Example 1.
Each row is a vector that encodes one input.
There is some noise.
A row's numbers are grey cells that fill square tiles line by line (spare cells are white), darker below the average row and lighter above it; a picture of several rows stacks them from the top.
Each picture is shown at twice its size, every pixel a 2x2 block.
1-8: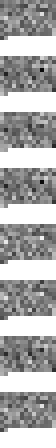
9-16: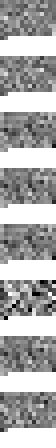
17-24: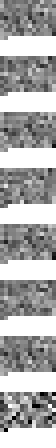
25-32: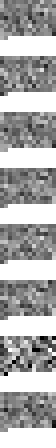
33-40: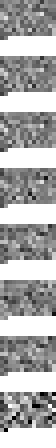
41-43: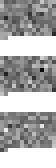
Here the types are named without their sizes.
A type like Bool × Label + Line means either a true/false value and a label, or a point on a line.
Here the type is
List(Line).
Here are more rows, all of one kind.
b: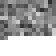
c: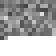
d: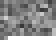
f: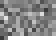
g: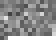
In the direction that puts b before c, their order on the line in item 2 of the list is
d, b, c, g, f.
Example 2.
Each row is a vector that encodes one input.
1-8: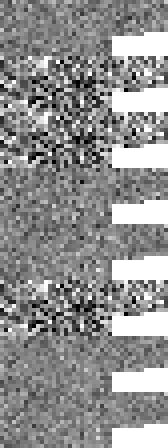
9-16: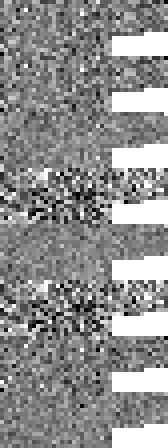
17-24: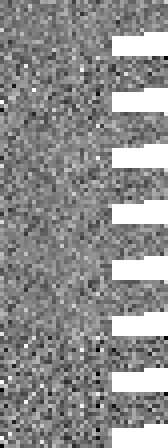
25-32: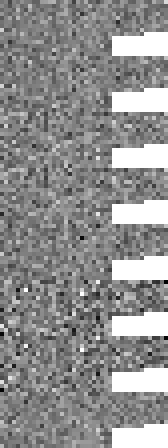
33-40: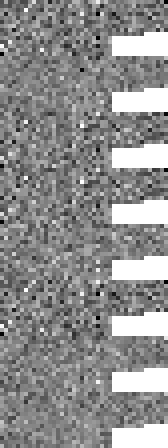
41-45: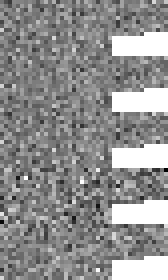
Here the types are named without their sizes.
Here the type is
List(Line).
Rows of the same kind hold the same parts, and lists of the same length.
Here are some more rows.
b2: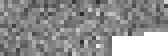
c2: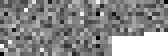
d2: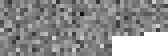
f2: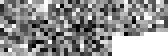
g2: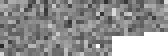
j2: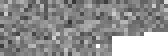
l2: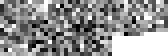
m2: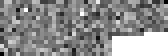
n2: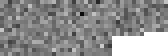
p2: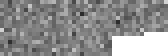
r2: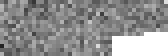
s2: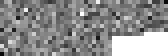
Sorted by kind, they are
b2, d2, g2, j2, n2, p2, r2
c2, m2, s2
f2, l2

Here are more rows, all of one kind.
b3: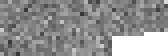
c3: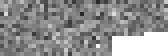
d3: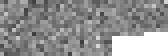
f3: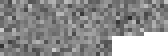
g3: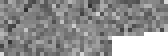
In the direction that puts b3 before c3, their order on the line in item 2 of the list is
g3, f3, d3, b3, c3.
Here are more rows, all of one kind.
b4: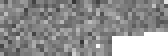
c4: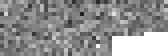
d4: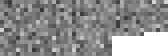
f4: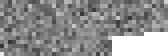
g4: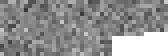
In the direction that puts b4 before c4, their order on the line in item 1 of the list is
d4, f4, g4, b4, c4.
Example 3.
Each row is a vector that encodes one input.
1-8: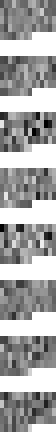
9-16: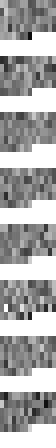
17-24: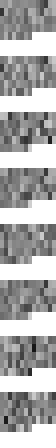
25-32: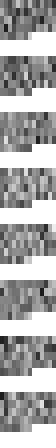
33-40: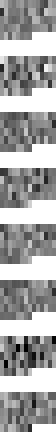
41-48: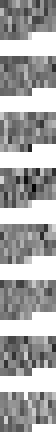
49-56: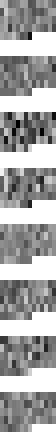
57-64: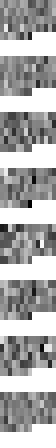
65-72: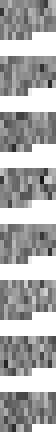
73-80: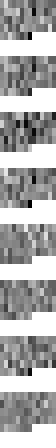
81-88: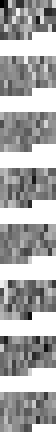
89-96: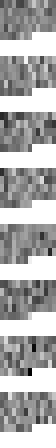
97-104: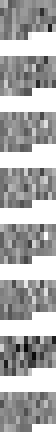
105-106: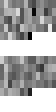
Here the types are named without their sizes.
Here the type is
Line + Tree.
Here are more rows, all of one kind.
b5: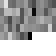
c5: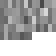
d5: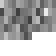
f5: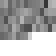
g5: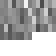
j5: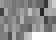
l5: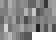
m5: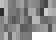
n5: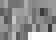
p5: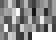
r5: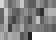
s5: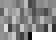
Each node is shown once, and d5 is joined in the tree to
c5, l5 and m5.
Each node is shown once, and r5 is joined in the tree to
l5 and s5.
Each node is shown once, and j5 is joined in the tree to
f5 and m5.
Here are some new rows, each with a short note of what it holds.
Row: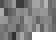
a point on a line
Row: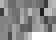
a node of a tree
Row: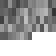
a point on a line
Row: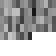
a node of a tree
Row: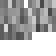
a node of a tree
